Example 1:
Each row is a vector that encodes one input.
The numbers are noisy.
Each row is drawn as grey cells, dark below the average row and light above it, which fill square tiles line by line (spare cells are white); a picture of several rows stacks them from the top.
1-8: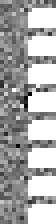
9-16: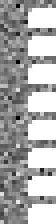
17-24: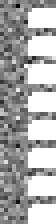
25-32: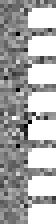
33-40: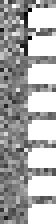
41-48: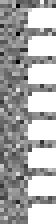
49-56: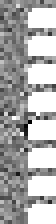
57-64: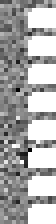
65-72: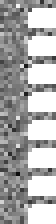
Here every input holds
either a point on a 6-point circle, or a fixed value.
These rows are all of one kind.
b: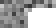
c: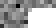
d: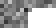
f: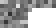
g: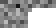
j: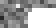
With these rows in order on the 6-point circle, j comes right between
b and f.
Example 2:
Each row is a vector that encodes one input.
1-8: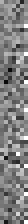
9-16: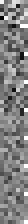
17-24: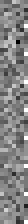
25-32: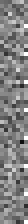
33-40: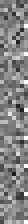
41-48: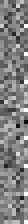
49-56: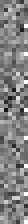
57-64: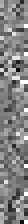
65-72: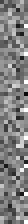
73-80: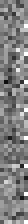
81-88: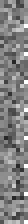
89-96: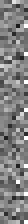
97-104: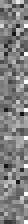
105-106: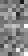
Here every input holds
a point on an 11-point circle.
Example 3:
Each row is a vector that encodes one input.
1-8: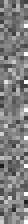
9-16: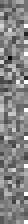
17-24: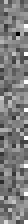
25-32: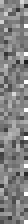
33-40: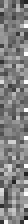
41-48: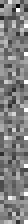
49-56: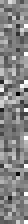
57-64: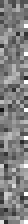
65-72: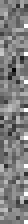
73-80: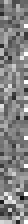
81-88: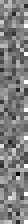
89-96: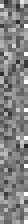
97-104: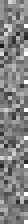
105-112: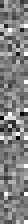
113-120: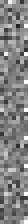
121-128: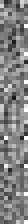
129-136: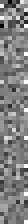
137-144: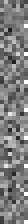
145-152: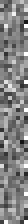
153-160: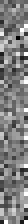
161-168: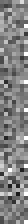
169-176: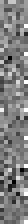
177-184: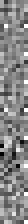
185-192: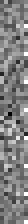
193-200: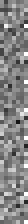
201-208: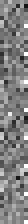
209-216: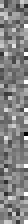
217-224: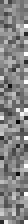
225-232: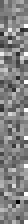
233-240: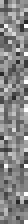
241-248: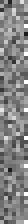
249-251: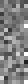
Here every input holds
a node of a 13-node tree.
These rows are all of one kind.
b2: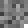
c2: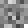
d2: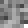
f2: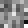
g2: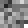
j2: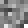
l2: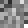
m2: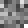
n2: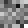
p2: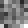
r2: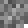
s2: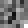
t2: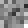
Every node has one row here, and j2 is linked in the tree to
c2 and f2.
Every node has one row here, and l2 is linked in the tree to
d2, g2 and p2.
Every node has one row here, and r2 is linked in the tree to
b2 and p2.
